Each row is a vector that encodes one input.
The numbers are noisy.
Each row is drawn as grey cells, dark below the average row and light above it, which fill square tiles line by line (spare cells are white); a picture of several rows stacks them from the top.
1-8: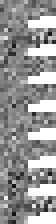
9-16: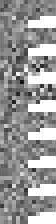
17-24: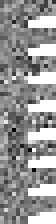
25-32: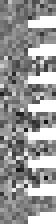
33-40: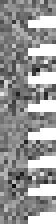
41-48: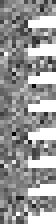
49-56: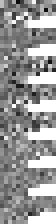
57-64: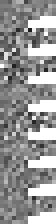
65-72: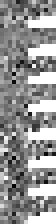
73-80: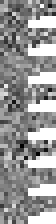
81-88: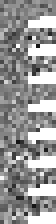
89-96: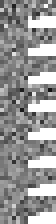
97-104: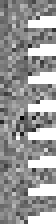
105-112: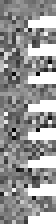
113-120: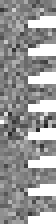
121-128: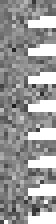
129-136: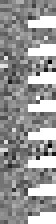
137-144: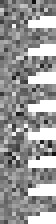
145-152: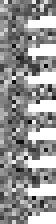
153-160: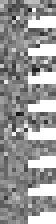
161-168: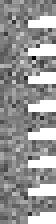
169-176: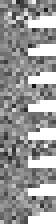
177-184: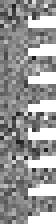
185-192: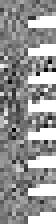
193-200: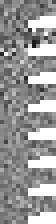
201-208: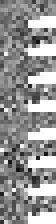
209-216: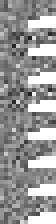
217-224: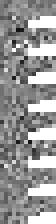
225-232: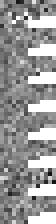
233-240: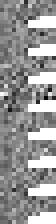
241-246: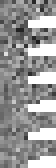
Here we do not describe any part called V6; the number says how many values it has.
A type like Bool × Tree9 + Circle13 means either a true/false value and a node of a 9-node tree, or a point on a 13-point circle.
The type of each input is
Line5 + Line8 × (Tree9 + V6) + Line10.
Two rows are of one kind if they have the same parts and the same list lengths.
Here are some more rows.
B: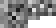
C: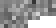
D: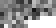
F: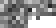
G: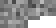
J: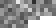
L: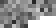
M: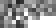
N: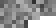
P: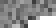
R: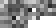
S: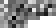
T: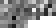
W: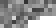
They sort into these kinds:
B, F, R, S, T
C, G, L, N, P
D, M
J, W

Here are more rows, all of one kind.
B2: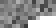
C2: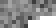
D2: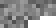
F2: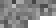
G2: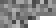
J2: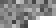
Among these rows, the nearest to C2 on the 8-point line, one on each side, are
B2 and G2.
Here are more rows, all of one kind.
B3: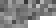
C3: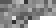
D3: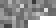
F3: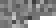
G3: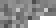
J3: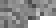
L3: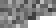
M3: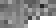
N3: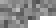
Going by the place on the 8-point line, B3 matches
D3 and L3.
